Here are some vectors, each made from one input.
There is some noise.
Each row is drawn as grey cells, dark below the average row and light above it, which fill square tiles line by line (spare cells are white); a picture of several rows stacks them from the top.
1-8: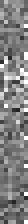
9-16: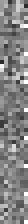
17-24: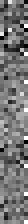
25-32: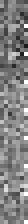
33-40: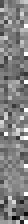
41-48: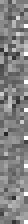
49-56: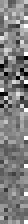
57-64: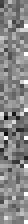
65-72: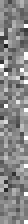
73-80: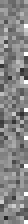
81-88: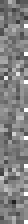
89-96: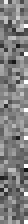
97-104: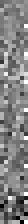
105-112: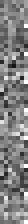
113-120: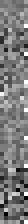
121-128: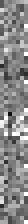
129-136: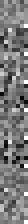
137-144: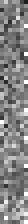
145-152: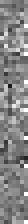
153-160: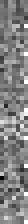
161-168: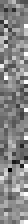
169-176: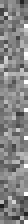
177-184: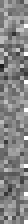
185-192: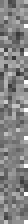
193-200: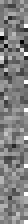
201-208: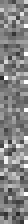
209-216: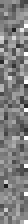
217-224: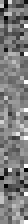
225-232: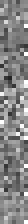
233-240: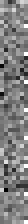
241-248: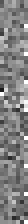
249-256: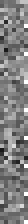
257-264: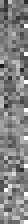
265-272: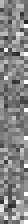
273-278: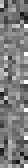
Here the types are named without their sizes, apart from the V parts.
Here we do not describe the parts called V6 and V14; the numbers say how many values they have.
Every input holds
a value of V14, together with either a label, or a true/false value and a value of V6.
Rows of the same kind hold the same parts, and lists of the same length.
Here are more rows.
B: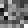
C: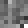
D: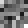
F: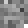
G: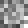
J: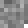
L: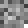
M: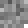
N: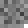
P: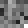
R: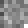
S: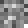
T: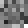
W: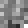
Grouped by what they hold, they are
B, C, F, J, L, M, N, P, R, S, T
D, G, W

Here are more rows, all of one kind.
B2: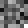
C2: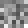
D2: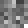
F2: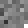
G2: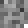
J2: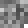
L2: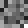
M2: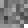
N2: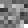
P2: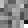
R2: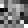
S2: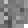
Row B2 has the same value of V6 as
D2, L2, P2 and R2.
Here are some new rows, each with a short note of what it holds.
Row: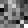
a true/false value, a value of V6 and a value of V14
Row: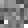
a label and a value of V14
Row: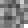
a label and a value of V14
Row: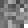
a label and a value of V14
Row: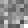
a label and a value of V14
